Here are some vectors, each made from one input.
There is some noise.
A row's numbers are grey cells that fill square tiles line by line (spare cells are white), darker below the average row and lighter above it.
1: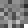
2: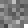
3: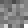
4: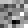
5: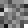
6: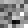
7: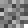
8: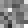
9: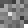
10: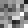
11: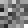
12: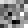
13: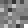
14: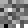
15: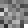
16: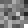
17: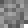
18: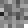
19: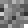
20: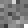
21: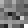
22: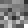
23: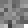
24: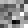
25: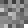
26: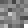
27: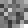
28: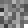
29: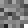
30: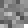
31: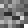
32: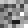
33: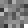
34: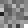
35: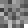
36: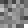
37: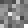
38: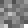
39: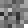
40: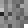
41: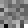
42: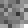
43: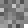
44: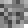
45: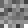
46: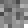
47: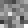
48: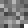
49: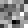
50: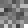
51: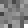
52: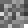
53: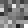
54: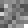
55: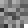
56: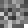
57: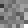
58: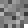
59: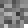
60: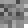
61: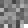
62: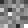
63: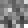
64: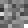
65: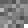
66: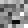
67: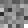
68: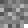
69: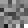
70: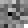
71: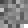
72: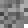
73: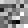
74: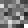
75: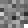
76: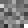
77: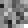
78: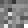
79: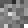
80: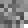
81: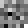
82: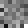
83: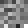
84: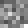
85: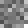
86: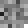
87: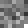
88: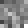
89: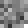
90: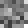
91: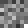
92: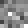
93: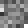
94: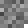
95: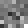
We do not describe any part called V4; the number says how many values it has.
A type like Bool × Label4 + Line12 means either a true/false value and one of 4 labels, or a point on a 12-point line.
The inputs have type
List2(Bool × V4).
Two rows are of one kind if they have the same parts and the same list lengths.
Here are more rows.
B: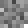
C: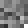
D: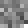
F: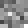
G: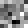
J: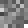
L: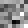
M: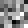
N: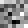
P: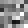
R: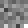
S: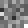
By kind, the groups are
B, D, F, J, R
C, S
G, L, M, N, P

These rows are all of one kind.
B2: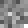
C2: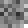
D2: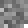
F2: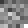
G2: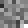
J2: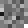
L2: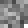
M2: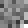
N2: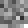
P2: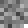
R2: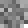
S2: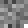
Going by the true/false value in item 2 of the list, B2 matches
D2, L2 and N2.
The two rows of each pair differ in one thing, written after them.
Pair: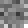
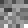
the true/false value in item 2 of the list
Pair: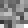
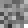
the true/false value in item 1 of the list
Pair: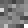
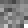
the value of V4 in item 2 of the list
